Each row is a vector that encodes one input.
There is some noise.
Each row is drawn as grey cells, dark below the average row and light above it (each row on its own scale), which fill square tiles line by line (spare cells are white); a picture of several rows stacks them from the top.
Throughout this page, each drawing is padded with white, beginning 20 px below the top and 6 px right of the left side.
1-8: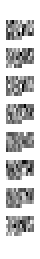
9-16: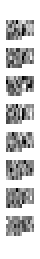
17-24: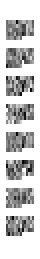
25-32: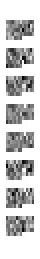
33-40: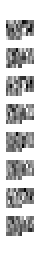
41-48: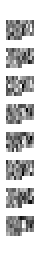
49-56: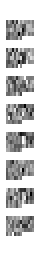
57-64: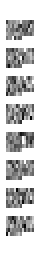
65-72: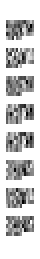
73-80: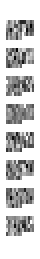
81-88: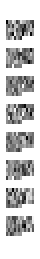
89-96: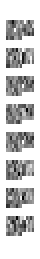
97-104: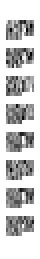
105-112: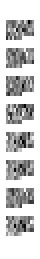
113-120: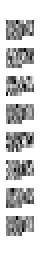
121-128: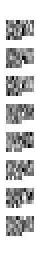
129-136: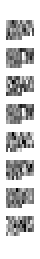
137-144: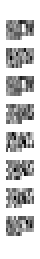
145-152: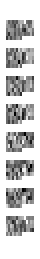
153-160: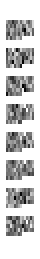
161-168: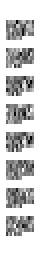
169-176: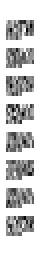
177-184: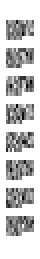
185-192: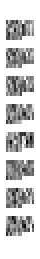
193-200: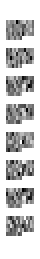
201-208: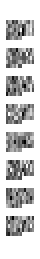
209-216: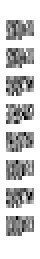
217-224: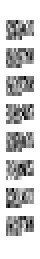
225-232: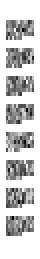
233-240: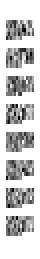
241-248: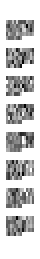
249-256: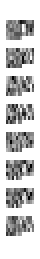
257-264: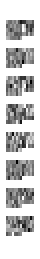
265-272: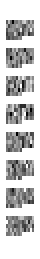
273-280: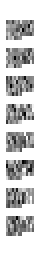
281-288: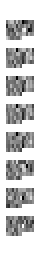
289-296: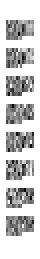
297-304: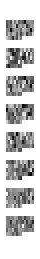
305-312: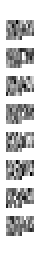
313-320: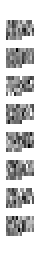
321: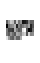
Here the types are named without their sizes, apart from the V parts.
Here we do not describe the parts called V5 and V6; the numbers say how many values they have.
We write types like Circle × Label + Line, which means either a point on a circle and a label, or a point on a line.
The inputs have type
Label + (Line + V6) × V5.
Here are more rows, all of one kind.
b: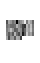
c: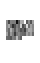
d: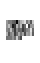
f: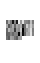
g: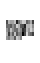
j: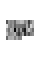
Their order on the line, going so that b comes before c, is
g, j, b, c, d, f.
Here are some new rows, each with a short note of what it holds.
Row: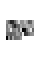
a value of V5 and a value of V6
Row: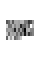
a point on a line and a value of V5
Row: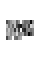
a value of V5 and a value of V6
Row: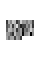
a value of V5 and a value of V6
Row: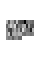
a label
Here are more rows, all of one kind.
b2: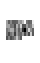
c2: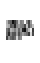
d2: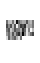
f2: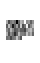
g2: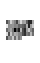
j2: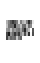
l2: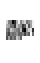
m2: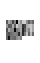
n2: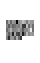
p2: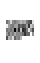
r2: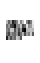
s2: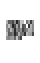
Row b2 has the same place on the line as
f2, g2 and m2.
